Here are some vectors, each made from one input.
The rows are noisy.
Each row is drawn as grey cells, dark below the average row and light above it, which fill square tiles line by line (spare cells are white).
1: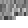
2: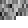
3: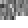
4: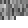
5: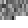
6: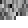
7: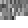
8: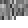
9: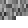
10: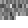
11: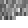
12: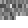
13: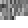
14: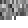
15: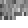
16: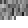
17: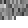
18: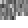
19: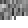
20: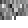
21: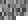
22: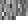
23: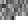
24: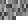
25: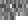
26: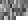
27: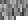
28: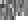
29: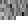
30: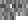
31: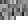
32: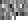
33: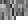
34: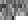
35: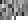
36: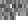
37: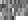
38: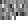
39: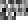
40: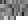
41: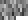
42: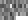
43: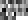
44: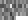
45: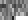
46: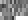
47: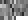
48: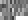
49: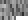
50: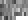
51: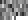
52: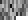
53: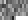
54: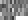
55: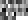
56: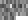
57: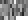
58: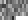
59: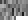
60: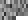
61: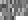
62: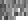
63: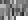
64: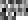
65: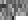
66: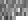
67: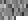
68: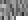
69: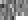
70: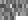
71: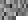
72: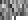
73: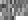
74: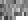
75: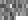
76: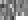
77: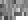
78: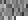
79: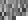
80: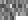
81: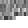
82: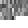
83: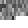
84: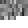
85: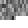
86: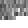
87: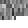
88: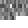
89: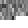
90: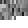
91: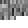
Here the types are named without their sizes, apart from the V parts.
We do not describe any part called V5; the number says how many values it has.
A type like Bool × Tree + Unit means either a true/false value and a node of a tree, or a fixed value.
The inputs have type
List(Bool × V5).
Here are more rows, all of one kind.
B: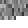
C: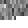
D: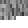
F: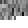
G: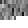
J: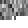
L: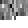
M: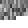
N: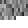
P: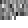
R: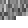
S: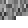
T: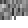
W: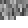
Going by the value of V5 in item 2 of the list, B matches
F, G, N and S.
